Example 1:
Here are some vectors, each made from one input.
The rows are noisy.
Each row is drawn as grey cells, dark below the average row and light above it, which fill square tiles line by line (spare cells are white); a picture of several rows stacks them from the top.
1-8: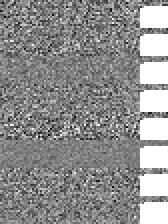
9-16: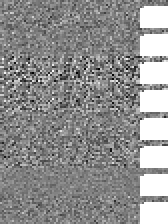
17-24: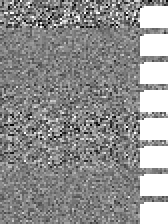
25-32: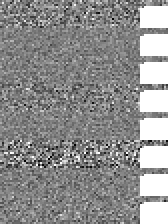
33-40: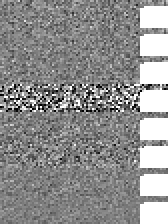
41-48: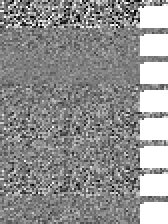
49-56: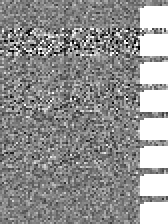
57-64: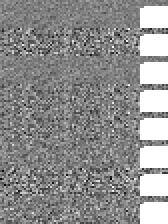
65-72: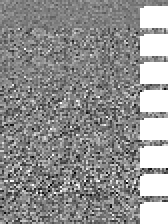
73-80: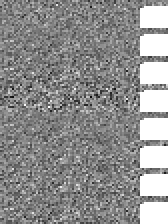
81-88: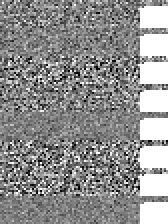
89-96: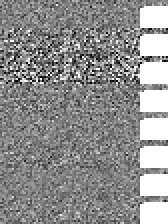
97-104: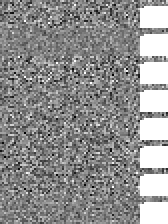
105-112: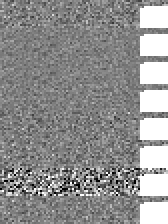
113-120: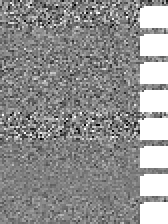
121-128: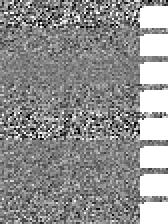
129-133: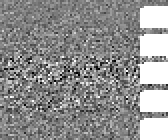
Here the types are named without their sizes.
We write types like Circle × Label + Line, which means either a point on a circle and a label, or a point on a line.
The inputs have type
Bool × Bool × Bool.
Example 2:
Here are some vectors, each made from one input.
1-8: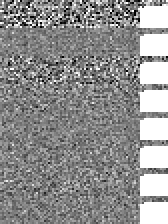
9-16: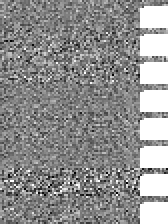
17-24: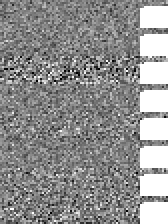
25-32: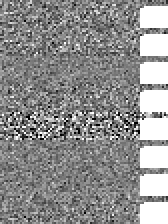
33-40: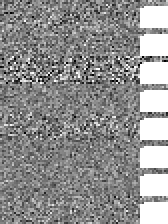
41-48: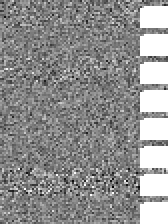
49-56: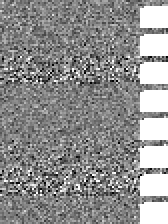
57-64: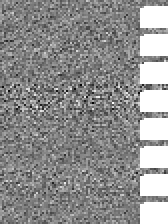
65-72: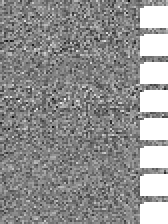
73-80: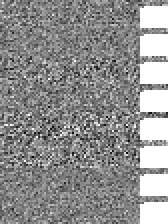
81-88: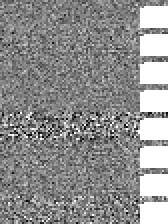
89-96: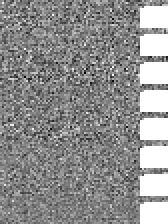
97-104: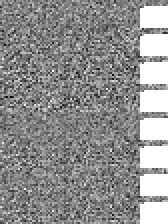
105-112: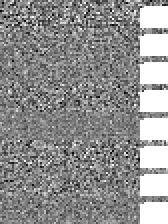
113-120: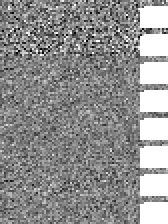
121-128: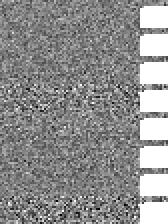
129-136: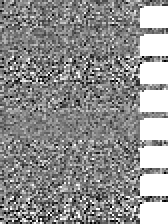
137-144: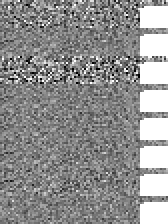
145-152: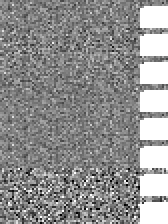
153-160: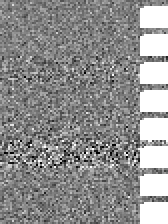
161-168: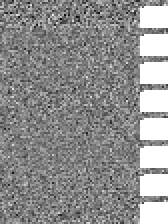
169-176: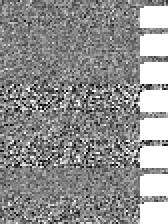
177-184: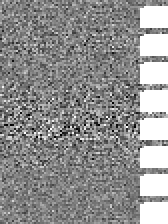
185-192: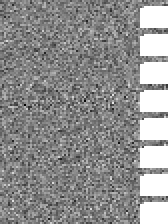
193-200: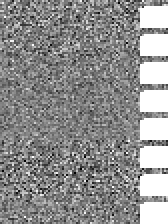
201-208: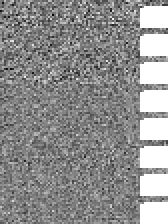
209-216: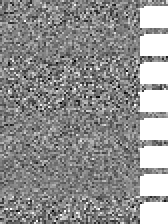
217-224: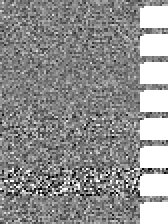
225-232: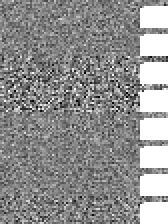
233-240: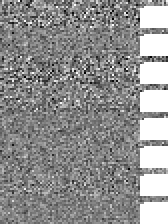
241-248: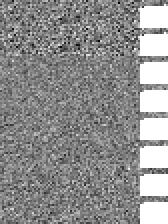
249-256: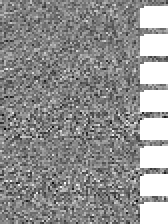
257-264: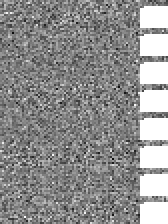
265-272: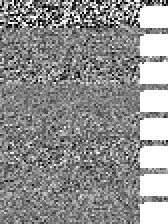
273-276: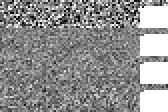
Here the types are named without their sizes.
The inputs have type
Bool × Bool × Bool × Bool.
